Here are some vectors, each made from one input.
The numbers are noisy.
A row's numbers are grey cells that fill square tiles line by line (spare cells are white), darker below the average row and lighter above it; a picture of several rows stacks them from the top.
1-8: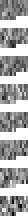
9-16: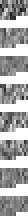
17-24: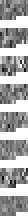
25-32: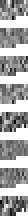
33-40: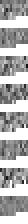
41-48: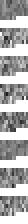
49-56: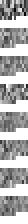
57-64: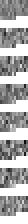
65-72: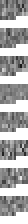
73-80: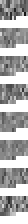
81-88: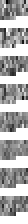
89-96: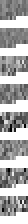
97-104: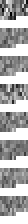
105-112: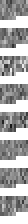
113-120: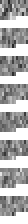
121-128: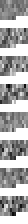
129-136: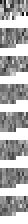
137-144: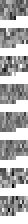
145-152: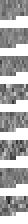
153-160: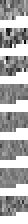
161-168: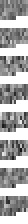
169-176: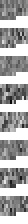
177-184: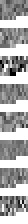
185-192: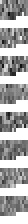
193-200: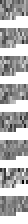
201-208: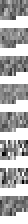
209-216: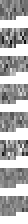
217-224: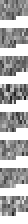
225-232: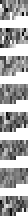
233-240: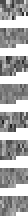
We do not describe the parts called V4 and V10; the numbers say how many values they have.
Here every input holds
either one of 8 labels, or a point on a 5-point line, four true/false values, a value of V4 and a value of V10.
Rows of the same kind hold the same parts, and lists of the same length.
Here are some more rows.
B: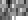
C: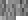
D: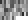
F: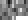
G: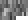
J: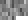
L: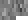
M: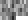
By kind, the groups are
B, C, D, F, G, J, L
M

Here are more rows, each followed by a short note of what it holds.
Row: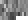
one of 8 labels
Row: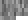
a point on a 5-point line, four true/false values, a value of V4 and a value of V10
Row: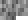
one of 8 labels
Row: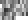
one of 8 labels
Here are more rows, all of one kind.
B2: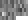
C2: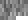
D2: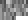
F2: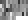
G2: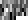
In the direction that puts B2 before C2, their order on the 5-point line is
F2, G2, D2, B2, C2.
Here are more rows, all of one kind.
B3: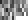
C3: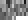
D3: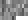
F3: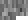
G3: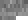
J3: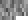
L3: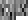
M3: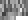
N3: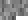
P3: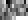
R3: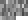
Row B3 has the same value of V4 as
C3, F3, M3 and R3.
